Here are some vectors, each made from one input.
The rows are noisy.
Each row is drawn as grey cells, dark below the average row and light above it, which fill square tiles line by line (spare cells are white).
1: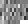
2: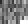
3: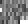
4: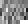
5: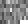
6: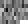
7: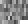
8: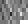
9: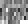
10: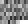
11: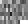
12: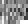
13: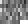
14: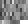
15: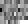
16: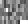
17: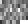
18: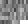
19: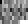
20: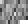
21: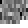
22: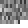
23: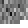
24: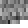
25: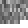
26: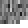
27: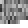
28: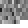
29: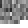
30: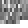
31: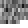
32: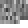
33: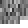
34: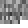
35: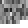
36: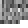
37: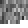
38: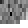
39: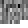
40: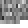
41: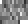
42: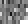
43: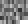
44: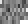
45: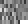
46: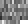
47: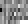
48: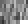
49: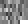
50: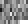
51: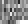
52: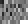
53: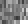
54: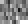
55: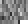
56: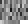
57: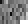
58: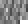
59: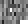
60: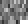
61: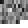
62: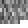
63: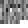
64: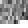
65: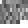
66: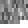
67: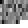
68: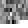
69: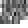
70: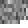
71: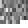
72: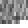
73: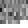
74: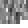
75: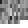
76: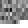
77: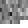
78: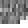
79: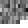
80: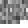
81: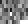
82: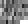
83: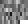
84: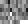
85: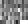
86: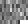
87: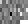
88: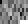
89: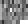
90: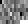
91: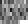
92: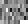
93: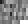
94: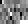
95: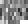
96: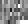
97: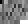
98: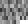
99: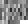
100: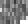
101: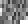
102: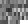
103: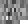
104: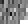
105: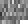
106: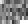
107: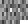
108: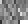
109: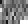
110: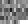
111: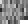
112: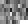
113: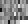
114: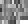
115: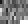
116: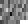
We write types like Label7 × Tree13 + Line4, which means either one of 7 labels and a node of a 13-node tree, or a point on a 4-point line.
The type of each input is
Bool × Circle6 × Label6 × Line4.
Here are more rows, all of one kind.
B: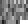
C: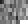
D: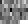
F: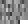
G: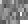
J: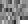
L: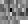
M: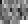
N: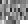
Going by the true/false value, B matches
C, F and G.
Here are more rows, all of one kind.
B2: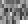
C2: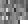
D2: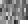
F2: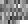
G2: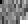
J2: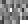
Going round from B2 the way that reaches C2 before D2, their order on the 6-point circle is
B2, G2, C2, F2, J2, D2.
